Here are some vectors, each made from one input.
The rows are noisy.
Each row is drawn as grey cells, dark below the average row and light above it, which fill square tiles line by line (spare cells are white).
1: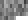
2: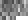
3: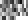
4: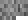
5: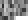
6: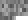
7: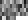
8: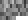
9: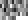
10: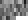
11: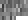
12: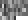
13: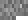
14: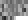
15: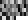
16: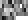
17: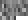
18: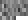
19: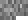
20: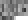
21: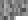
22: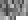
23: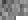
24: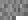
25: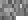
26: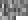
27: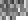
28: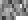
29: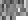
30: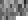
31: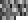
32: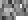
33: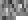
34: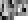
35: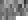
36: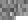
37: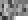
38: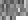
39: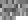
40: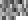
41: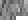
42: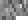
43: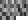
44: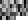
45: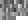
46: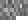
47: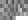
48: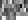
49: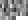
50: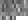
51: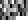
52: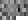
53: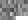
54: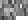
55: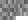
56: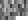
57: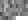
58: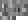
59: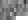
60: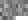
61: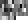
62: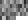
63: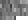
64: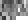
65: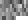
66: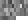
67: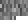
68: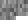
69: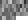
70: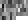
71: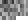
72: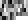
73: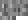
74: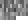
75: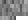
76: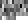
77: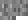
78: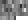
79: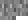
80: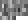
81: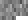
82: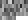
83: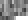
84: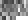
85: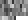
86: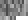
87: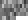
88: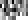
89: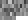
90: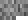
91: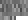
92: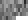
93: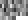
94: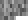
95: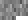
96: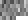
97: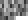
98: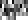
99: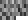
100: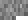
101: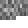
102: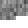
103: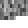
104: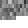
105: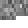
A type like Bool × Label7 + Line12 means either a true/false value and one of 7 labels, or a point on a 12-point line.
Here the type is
Circle5 + Line6 + Tree8.
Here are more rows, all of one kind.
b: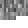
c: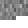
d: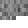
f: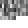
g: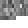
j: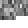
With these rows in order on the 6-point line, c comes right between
d and f.
